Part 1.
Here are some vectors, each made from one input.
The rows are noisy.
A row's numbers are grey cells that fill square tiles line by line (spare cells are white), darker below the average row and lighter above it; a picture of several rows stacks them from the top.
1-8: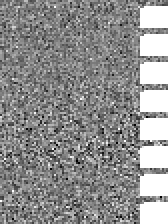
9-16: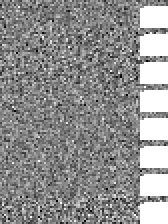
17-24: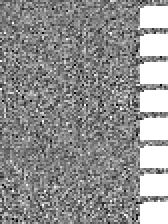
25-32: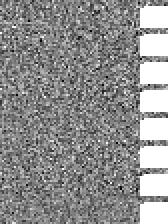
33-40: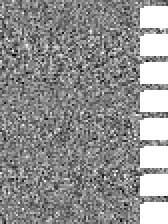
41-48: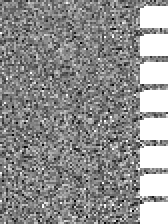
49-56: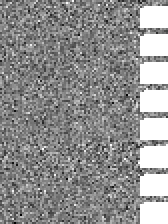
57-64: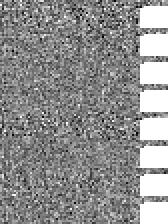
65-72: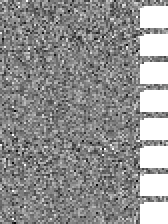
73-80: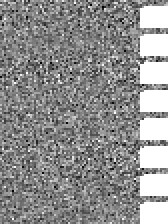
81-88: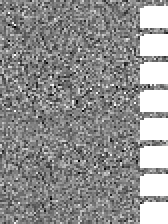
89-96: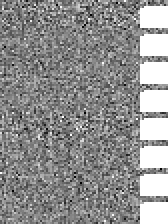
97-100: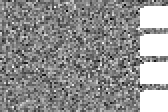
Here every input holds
either a node of a 10-node tree, or a list of up to two points on a 5-point line.
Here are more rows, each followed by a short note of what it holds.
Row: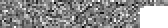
the empty list
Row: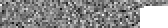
a node of a 10-node tree
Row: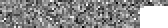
the empty list
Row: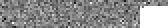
a list of one item
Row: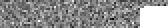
a list of one item
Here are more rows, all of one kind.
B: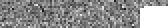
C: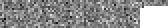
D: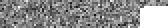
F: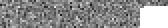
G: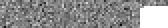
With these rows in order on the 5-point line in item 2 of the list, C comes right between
B and G.
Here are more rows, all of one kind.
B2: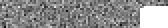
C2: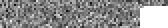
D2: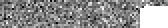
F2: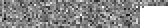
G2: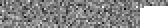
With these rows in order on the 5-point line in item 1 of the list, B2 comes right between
C2 and D2.
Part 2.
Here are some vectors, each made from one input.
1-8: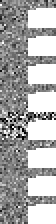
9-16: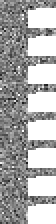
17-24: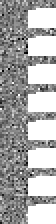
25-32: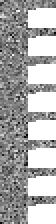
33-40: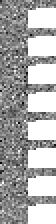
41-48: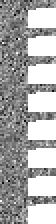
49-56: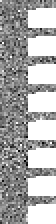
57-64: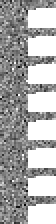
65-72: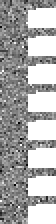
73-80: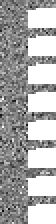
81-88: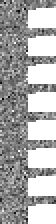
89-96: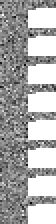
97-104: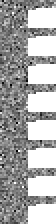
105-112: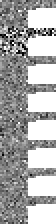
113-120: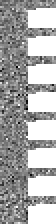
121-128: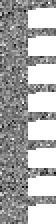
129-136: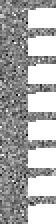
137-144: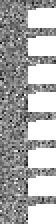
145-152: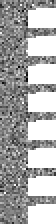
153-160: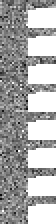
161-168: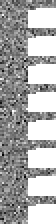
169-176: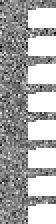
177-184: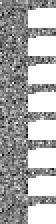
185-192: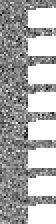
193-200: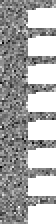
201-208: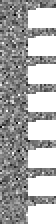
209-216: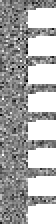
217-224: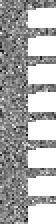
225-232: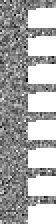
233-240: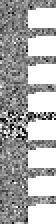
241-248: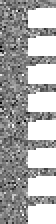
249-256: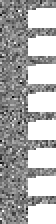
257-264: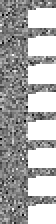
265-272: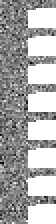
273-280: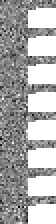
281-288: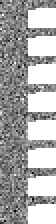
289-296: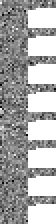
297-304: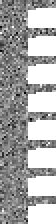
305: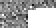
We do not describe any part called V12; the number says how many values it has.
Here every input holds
either a point on a 9-point circle, a node of a 10-node tree and a value of V12, or a fixed value.
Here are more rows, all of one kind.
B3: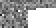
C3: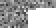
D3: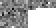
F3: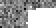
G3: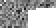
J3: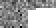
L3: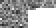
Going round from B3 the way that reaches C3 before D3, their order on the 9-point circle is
B3, C3, L3, D3, G3, J3, F3.
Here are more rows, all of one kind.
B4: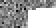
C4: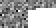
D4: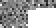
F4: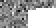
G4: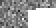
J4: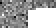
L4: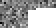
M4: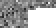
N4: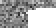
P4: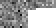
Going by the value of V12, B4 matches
G4, J4 and M4.
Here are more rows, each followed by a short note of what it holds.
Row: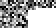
a fixed value
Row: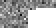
a point on a 9-point circle, a node of a 10-node tree and a value of V12
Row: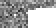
a point on a 9-point circle, a node of a 10-node tree and a value of V12
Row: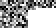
a fixed value
